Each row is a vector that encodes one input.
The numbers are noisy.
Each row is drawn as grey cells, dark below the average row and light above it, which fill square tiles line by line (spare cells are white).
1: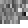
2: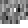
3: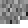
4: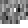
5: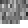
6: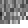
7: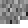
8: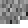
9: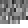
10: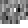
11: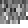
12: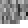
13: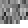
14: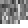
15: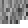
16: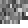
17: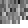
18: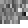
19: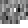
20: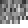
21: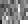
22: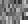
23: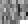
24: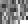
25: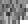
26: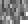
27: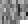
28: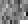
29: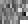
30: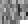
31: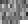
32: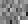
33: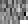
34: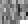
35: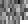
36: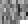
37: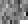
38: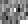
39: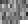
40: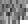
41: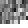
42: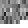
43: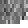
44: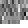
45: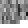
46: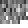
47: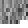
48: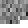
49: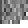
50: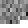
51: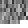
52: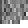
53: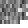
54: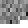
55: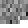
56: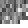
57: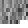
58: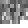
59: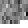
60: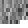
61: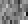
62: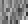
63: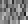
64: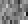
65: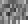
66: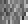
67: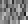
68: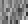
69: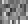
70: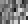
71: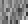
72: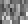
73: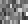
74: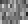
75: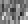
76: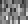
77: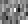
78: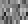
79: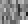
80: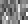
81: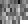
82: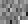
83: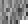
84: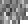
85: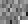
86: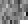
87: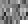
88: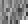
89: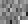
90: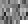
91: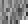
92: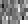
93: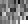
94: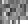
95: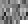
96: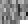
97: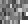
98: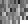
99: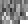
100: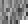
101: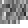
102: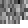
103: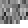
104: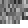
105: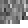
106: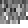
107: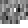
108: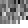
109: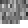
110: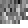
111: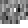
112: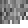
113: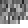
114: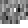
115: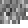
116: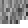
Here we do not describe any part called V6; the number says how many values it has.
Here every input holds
one of 7 labels, together with either a fixed value, or a true/false value and a value of V6.
